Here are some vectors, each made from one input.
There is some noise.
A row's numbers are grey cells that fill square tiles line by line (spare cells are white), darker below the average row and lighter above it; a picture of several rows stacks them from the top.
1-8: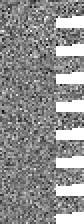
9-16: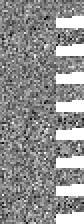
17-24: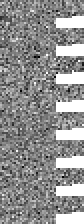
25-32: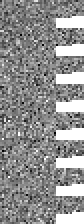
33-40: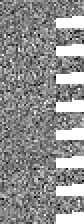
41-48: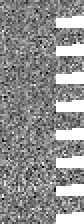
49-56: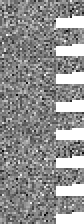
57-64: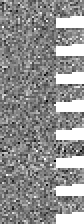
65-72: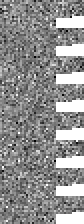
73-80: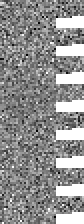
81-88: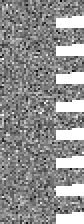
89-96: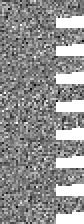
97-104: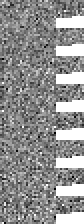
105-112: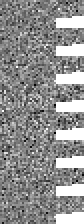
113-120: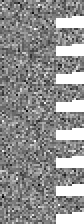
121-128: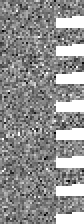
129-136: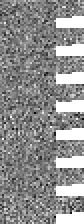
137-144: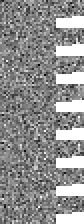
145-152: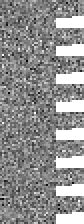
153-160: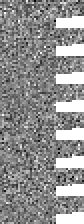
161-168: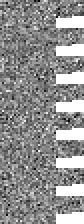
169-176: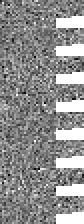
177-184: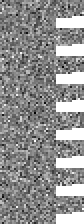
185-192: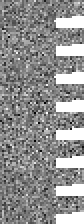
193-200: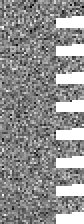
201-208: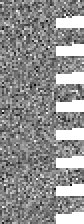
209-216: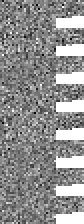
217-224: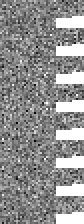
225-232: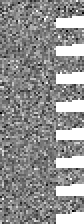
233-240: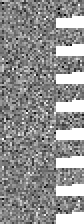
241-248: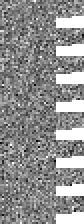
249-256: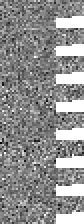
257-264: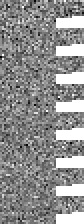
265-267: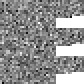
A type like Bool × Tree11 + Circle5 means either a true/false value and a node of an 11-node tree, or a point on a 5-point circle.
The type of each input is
(Circle11 + Unit) × (Tree9 + Tree13).
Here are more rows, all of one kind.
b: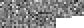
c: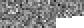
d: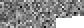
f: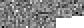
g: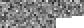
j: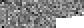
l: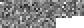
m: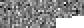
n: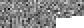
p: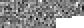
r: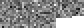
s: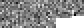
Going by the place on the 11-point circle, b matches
f, m, n and p.
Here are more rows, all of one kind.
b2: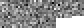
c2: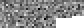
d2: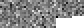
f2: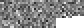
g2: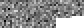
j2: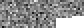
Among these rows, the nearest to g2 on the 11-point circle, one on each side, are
b2 and f2.
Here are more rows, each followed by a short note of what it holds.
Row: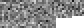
a point on an 11-point circle and a node of a 13-node tree
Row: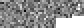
a node of a 9-node tree
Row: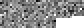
a point on an 11-point circle and a node of a 9-node tree
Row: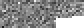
a node of a 13-node tree
